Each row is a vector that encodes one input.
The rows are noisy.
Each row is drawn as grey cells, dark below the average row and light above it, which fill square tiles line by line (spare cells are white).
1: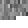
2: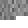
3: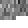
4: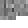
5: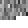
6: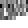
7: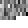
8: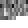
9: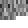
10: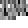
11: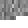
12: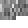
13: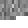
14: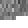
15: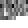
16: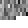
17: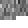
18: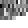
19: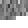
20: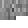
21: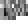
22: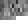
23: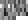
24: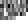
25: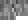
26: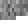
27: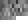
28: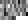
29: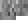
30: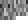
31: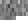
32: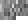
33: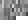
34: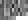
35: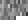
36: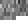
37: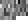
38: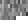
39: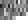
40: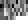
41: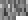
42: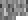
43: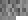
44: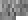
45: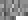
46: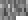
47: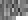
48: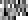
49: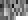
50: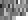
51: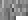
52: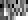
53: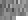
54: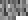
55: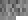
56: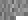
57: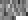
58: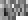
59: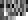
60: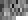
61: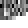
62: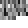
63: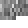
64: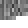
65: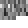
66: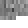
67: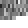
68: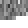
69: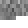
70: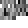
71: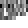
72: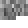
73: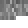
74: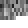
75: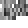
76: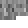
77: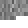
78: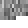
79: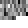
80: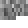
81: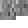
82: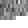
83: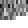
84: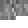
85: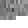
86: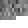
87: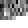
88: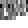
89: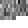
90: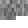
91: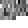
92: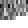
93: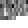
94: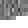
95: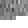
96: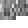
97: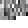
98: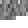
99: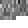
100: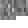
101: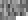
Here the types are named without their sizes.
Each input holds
a point on a circle and a true/false value.
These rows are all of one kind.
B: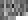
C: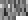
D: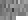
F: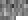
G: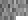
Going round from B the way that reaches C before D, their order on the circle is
B, C, D, G, F.
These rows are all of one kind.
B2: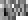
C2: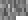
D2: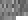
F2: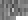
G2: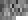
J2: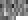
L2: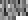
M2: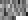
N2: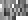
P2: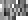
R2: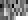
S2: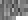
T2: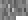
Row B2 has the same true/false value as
N2 and P2.
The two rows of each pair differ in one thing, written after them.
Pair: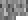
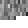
the true/false value
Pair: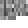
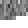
the place on the circle
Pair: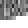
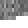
the place on the circle
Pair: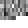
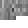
the place on the circle
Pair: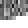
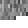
the place on the circle
